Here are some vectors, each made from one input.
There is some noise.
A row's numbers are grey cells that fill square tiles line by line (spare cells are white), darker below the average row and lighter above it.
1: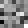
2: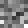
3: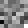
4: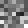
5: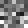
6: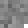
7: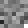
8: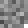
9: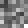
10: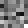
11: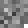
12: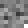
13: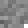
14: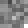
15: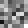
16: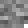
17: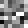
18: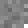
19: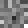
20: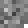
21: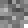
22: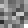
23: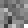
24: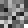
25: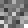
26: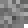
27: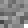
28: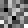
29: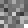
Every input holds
a node of a 7-node tree.
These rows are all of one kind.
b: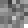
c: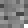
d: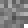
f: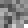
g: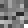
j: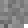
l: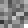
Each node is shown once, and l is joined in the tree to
b and j.
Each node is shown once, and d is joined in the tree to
f.
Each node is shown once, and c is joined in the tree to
g and j.
